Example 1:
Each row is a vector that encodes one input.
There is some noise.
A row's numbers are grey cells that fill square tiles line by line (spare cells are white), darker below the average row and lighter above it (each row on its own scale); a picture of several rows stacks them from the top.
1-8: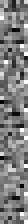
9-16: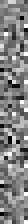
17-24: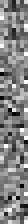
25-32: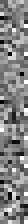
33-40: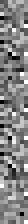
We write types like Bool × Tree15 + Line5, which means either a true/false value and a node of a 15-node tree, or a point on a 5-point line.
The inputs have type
Label7.
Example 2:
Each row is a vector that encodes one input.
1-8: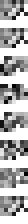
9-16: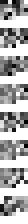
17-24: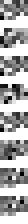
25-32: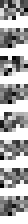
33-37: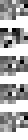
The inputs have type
Label8.
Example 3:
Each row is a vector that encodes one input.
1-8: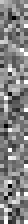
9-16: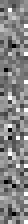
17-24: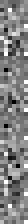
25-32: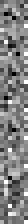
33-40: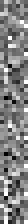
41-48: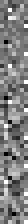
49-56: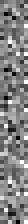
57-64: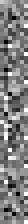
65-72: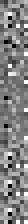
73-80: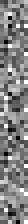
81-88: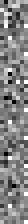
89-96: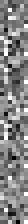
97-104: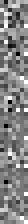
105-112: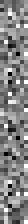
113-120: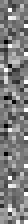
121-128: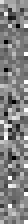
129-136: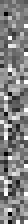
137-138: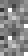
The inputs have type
Circle11 + Unit.
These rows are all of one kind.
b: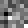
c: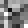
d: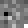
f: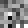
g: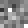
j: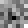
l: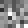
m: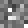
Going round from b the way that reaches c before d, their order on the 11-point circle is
b, m, g, l, f, c, j, d.
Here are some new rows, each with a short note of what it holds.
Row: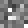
a point on an 11-point circle
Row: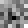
a point on an 11-point circle
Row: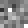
a point on an 11-point circle
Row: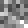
a fixed value
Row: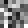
a point on an 11-point circle
